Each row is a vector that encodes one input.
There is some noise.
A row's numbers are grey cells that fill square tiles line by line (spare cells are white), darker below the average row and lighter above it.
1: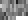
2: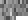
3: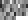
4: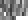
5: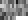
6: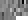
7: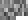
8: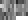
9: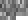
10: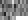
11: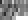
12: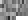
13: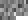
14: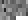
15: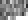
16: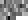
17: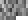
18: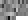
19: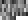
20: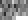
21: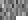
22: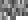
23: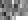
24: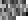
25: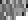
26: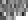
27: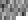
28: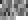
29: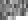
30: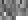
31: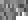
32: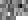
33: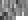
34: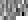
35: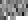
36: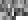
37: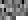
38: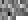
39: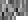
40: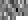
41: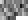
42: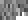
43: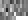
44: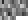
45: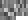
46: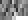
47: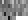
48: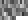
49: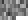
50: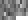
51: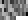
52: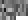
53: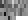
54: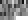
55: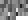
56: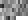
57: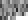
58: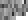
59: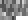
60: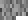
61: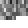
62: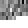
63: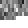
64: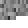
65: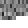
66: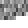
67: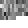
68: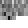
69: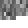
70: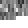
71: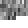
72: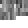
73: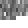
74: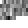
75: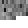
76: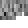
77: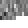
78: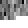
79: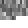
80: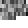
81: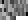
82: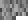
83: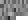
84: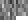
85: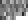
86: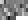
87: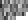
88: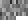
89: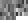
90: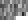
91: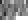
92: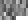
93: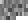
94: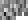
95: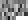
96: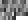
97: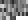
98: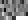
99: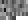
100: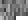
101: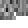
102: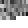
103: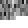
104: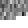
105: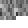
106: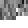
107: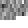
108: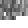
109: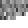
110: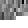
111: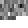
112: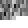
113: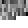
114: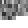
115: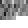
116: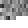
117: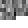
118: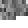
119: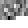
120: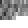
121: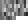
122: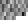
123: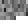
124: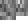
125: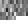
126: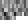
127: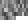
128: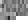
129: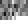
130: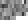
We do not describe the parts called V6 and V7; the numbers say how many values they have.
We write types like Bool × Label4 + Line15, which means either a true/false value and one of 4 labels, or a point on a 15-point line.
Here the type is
Bool × (Line4 + V6) × V7.
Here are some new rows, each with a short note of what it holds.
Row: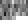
a point on a 4-point line, a true/false value and a value of V7
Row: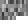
a point on a 4-point line, a true/false value and a value of V7
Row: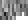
a point on a 4-point line, a true/false value and a value of V7
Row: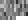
a point on a 4-point line, a true/false value and a value of V7
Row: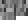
a true/false value, a value of V6 and a value of V7
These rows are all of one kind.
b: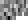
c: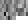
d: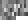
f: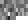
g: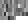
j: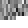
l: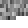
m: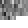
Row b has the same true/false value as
f and m.
